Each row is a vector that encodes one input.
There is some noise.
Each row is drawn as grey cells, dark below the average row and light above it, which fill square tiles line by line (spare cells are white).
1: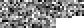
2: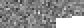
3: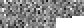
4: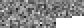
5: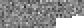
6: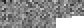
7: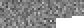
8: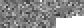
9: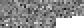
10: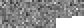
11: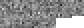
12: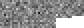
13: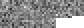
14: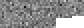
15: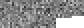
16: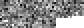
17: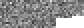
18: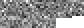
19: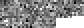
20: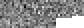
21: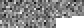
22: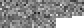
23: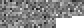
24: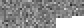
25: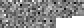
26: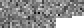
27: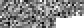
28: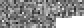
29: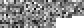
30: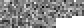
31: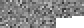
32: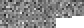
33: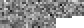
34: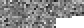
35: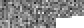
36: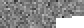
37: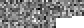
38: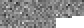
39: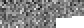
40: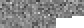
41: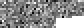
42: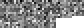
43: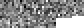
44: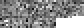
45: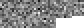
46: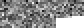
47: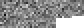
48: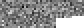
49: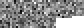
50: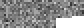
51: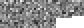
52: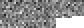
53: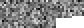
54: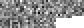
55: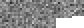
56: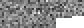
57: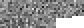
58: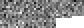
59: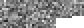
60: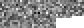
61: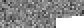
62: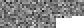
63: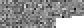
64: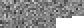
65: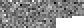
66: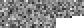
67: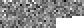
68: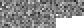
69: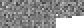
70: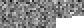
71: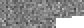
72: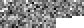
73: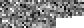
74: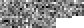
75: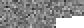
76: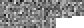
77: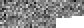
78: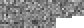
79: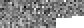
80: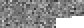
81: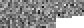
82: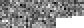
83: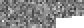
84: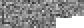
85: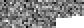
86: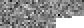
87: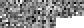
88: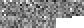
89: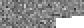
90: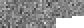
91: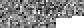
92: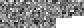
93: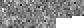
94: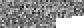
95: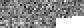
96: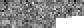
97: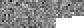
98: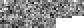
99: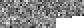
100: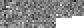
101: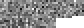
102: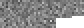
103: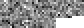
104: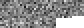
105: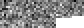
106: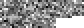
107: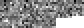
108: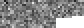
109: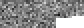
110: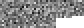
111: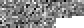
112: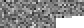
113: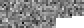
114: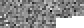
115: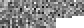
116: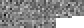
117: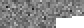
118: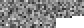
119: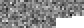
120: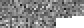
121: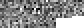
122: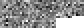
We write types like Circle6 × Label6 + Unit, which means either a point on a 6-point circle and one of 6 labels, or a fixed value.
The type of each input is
Line5 × (Line5 + Line8).
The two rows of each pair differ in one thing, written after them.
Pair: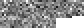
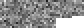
the place on the 5-point line
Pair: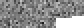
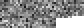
the place on the 5-point line
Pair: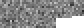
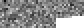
the place on the 8-point line
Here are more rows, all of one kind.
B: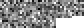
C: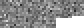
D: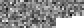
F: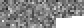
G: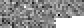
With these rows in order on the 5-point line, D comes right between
C and F.
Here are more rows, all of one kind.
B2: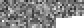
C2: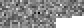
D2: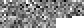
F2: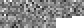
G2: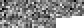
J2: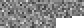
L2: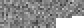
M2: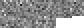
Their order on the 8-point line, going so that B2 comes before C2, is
F2, L2, D2, B2, M2, J2, C2, G2.
